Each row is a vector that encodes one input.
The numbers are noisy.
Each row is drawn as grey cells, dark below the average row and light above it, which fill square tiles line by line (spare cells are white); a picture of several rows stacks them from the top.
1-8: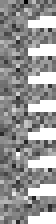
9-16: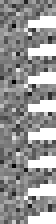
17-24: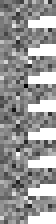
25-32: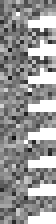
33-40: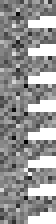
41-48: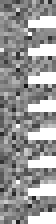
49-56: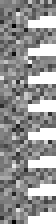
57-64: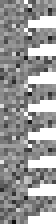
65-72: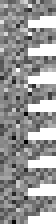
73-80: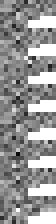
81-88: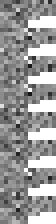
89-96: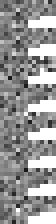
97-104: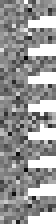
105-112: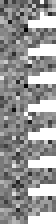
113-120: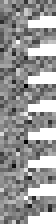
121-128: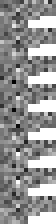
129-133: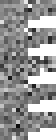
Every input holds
either a node of a 9-node tree, or a list of up to two points on a 6-point line.
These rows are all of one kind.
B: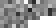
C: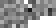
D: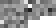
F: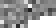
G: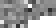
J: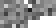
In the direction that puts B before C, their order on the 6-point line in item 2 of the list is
B, C, D, G, F, J.
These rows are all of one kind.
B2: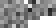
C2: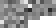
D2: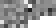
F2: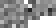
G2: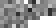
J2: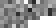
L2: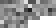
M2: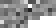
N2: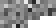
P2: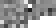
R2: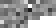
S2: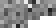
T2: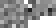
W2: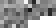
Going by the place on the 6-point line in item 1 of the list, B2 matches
G2, J2, N2 and S2.
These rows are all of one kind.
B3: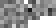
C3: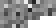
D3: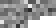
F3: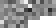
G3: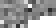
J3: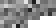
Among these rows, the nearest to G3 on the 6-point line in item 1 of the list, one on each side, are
B3 and D3.
